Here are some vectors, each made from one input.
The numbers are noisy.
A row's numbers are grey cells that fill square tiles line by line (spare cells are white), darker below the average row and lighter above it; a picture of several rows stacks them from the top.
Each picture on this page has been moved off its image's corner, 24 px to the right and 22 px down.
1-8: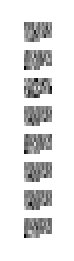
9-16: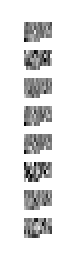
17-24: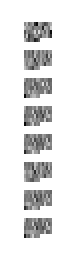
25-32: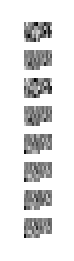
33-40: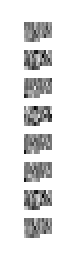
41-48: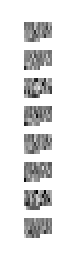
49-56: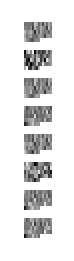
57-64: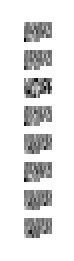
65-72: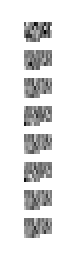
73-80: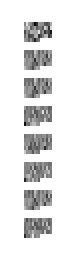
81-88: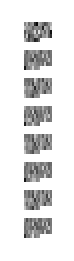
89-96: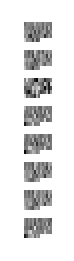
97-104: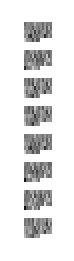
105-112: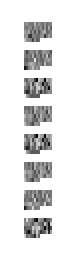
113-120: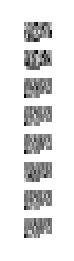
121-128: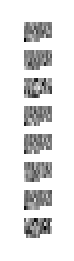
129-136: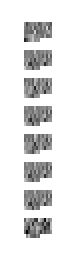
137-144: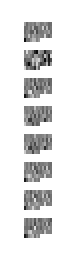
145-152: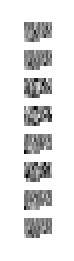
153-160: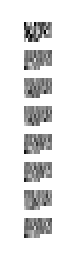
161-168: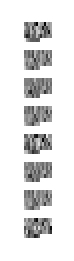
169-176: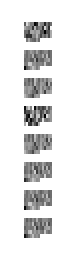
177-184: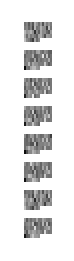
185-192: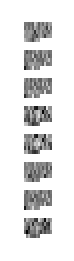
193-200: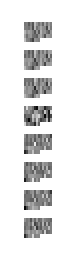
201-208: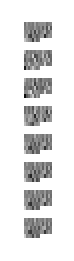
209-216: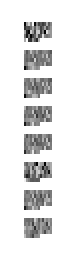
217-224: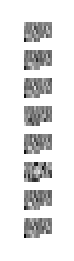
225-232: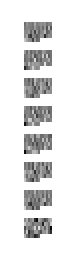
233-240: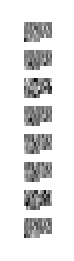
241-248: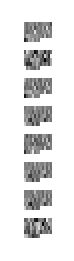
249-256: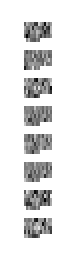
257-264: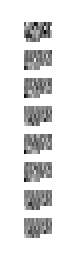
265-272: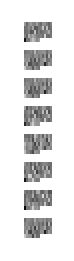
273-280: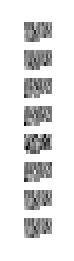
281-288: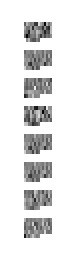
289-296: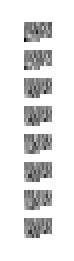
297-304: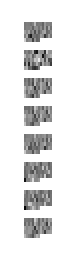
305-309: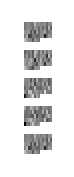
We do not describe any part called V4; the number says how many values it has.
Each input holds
either a point on an 8-point circle, or a fixed value, or one of 6 labels and a node of a 12-node tree, or three true/false values and a value of V4.
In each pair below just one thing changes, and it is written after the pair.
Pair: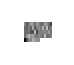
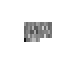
the label
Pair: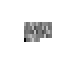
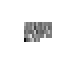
the node of the tree
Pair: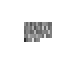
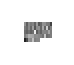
the label
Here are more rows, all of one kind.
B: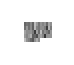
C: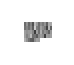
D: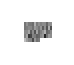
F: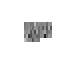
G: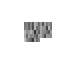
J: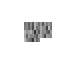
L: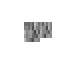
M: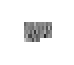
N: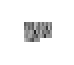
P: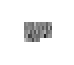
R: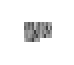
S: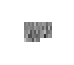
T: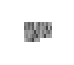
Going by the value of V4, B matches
L and S.
